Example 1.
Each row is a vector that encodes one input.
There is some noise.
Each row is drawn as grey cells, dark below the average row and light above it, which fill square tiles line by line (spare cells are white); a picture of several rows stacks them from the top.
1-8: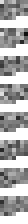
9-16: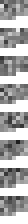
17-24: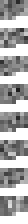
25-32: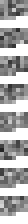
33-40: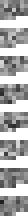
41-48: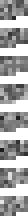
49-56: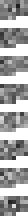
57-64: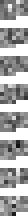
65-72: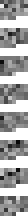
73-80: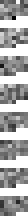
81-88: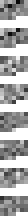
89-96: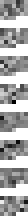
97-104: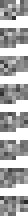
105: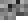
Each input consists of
a point on an 11-point line, together with either a point on a 5-point line, or three true/false values.
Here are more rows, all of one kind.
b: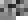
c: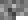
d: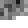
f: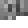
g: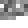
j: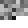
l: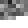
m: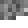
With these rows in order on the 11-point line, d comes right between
f and m.
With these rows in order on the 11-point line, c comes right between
l and m.
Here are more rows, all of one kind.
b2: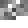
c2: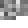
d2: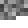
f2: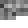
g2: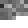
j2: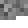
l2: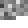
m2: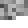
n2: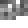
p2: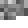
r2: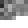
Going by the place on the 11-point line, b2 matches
c2, l2 and m2.
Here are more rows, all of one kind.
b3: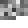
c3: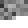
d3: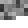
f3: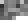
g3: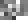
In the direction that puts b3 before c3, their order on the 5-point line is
b3, g3, d3, c3, f3.
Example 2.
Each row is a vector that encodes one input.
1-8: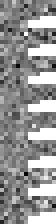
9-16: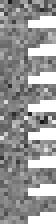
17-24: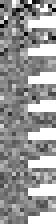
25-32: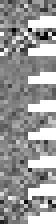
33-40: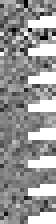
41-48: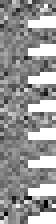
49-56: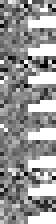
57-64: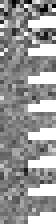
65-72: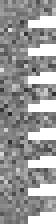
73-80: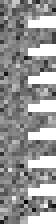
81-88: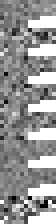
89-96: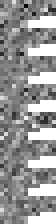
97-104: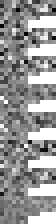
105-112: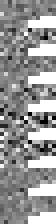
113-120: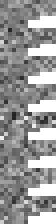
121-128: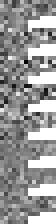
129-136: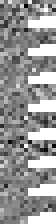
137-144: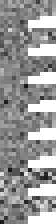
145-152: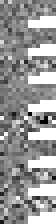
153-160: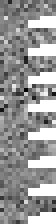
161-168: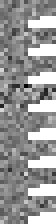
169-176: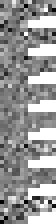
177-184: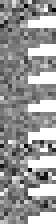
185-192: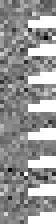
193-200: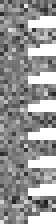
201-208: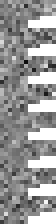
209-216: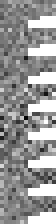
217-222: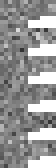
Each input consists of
either a point on an 11-point circle and a true/false value, or a node of a 19-node tree.
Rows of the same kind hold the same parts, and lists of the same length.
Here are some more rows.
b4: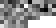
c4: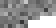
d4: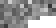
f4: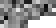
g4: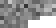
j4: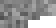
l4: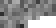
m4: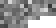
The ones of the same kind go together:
b4, c4, f4, l4
d4, g4, j4, m4

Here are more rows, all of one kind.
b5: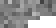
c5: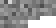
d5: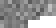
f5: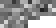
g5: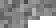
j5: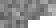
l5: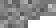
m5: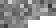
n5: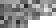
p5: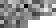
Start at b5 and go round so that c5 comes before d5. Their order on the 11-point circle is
b5, m5, g5, n5, j5, p5, c5, d5, l5, f5.
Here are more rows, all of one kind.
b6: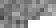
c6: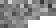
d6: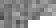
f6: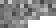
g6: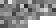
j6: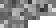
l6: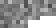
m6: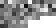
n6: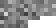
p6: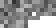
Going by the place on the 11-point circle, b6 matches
d6, j6 and l6.
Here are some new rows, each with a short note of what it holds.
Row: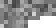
a point on an 11-point circle and a true/false value
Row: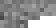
a point on an 11-point circle and a true/false value
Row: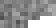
a point on an 11-point circle and a true/false value
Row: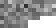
a point on an 11-point circle and a true/false value
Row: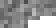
a point on an 11-point circle and a true/false value
